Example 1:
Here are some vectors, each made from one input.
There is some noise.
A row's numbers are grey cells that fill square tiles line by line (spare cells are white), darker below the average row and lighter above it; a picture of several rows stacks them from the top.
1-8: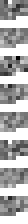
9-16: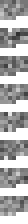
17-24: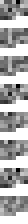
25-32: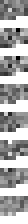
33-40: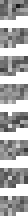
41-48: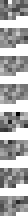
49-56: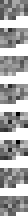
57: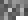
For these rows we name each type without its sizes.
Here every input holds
a list of points on a line.
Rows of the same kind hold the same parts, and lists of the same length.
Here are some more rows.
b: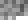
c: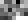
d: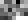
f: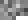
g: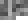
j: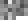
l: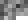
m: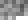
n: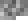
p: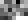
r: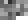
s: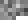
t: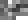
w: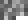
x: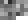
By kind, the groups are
b, f, j, m, n, r, s, x
c, d, p
g, l, t, w

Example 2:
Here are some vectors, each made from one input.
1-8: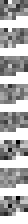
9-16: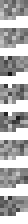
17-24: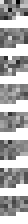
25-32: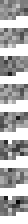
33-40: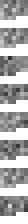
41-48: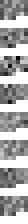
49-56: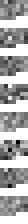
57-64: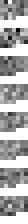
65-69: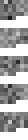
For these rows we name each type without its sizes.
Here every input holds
a list of points on a line.
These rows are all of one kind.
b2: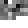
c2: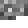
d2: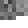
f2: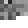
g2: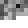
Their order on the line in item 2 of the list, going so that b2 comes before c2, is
g2, f2, b2, d2, c2.
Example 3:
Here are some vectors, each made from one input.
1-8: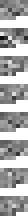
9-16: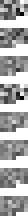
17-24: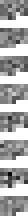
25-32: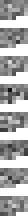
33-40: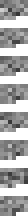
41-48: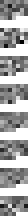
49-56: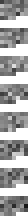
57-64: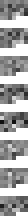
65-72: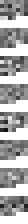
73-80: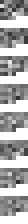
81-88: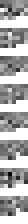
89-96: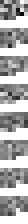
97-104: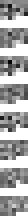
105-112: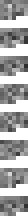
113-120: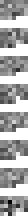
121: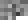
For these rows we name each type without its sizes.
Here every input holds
a list of points on a line.
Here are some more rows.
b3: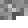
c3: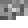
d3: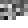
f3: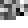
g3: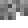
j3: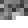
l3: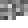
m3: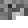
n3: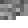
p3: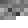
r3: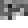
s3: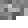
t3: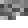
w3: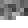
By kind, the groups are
b3, c3, d3, l3, n3, p3, s3
f3
g3, j3, m3, r3, t3, w3

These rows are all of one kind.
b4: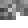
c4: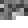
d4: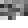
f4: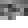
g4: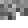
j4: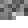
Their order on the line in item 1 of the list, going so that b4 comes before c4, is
b4, g4, d4, f4, j4, c4.
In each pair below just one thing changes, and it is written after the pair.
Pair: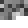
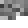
the place on the line in item 1 of the list
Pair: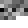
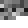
the place on the line in item 2 of the list
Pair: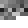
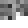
the place on the line in item 1 of the list
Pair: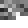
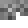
the place on the line in item 1 of the list
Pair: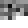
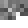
the place on the line in item 1 of the list
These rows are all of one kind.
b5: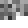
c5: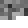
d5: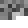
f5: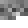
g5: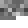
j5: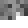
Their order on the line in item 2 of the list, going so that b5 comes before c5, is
g5, b5, d5, f5, c5, j5.
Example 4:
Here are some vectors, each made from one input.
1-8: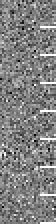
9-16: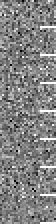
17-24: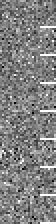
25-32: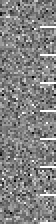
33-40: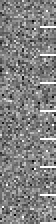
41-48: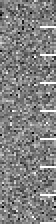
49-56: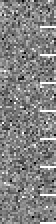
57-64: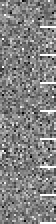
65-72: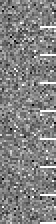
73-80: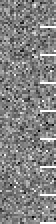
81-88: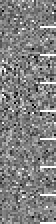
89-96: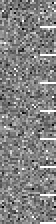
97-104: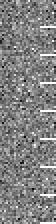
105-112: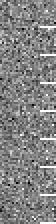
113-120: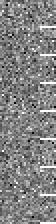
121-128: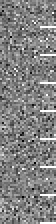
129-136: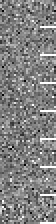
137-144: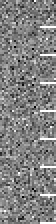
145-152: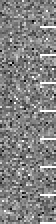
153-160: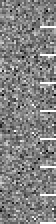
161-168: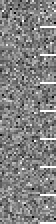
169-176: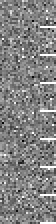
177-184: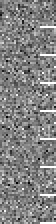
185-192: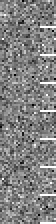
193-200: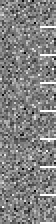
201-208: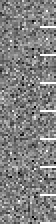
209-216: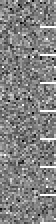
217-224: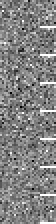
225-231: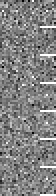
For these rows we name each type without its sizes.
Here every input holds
a point on a line and a node of a tree.
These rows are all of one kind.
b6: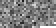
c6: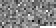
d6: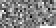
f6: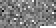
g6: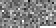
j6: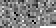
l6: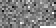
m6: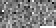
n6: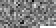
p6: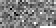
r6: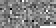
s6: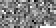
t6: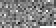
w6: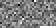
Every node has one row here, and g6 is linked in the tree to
d6 and w6.
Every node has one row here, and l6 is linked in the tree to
f6, j6 and w6.
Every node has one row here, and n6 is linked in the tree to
b6.
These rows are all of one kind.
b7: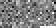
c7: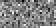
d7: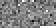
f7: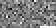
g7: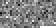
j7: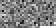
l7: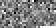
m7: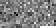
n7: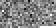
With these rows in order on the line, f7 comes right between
b7 and g7.
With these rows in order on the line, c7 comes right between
l7 and n7.
